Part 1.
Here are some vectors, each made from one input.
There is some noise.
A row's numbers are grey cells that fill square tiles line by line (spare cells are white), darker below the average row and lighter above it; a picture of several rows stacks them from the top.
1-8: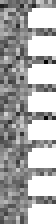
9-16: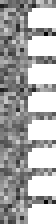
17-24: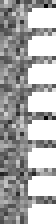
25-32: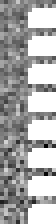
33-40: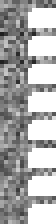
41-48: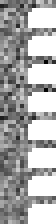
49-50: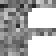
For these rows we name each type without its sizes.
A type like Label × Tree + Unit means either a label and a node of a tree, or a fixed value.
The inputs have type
Line.
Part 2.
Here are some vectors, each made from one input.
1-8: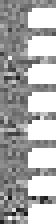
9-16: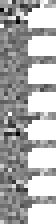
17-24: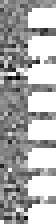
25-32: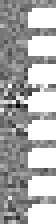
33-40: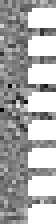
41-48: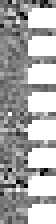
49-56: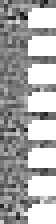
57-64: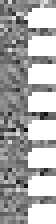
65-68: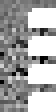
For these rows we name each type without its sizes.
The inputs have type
Label.
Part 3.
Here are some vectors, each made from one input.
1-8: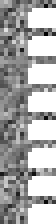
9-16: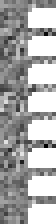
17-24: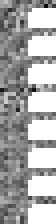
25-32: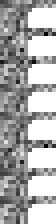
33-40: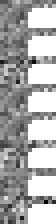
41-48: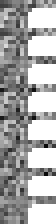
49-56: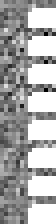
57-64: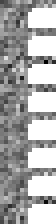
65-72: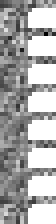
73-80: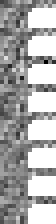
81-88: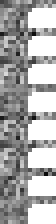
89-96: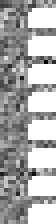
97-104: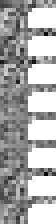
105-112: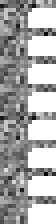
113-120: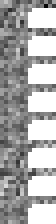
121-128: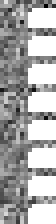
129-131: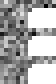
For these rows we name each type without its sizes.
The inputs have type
Line.
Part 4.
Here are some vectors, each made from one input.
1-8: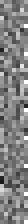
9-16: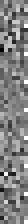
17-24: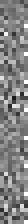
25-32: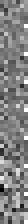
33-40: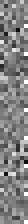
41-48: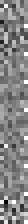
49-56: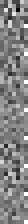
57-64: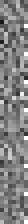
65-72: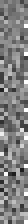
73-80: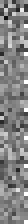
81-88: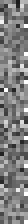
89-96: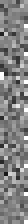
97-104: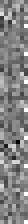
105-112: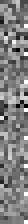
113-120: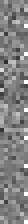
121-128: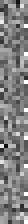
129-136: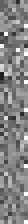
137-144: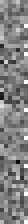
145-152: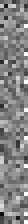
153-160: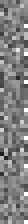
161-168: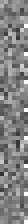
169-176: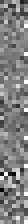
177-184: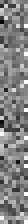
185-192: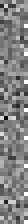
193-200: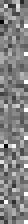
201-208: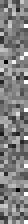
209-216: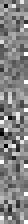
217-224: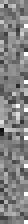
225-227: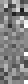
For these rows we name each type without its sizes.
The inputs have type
Circle.
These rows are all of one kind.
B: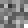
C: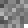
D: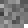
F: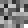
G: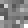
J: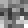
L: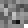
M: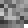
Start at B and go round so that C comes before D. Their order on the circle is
B, C, M, G, F, D, L, J.
